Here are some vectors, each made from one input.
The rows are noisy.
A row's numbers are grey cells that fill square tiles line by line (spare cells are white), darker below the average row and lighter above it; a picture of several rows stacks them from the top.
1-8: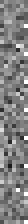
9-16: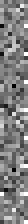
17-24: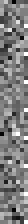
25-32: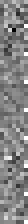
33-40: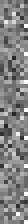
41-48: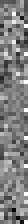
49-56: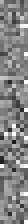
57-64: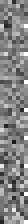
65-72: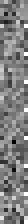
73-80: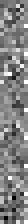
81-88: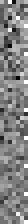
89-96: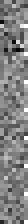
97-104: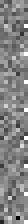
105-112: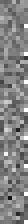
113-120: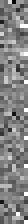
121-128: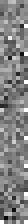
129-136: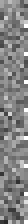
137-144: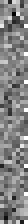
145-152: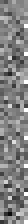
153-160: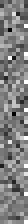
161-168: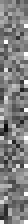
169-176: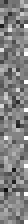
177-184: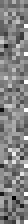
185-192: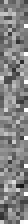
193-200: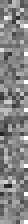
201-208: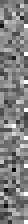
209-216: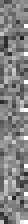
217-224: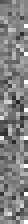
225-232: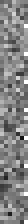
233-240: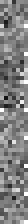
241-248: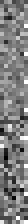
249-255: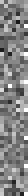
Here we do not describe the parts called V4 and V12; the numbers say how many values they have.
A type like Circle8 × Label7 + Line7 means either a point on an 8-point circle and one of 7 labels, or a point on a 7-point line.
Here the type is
(Bool × Bool × Bool × Bool × Bool × V4 + Tree13) × V12.
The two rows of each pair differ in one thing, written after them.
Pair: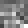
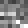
the value of V4
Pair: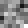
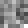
the value of V4
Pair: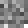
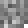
one of the five true/false values
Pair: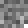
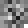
the value of V4
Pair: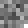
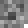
one of the five true/false values
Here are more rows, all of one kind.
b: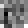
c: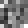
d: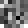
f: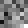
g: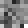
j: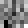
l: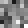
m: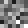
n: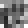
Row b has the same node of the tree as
c, d and n.
